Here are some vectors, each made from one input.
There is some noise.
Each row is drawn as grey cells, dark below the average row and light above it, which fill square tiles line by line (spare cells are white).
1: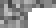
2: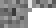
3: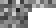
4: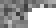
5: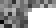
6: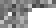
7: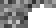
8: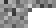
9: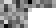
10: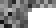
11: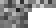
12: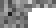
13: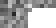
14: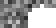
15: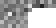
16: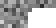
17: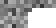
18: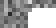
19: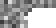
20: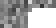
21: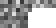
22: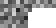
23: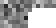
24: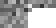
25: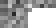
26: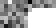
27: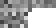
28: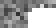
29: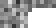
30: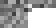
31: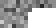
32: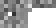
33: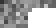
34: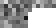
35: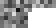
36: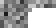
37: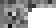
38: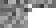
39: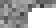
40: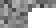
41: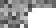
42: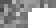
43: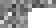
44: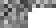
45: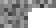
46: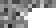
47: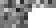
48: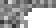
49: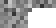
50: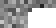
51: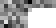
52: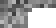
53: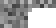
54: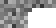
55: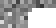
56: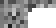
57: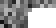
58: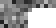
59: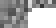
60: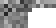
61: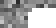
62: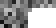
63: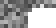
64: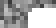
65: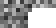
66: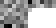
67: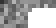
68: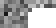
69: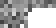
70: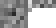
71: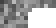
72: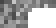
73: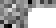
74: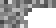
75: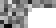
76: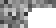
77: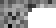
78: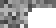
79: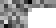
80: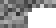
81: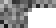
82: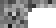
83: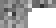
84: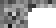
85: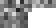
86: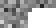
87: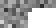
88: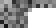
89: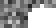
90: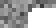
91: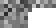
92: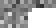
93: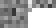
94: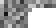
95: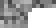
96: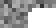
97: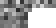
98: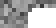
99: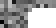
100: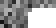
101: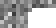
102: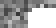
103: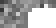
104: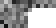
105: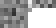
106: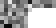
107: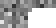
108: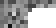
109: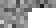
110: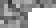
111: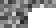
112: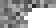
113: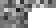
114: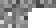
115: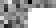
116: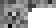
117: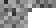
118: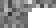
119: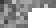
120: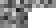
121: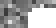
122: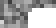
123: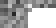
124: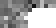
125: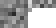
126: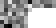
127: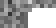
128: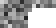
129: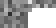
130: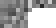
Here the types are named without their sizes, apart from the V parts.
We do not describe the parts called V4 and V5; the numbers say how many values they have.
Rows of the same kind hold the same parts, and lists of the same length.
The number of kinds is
4.
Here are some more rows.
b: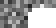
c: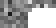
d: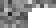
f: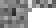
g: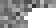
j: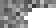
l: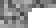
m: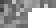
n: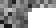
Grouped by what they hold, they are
b, n
c, d, l, m
f
g, j

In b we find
a node of a tree and a value of V5.
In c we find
a value of V4 and a value of V5.
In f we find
a point on a line and a value of V4.
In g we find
a point on a line and a node of a tree.
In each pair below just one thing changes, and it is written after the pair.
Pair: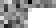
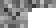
the node of the tree
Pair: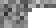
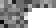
the node of the tree
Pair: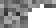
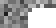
the node of the tree
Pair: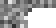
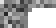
the node of the tree
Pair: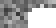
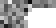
the node of the tree
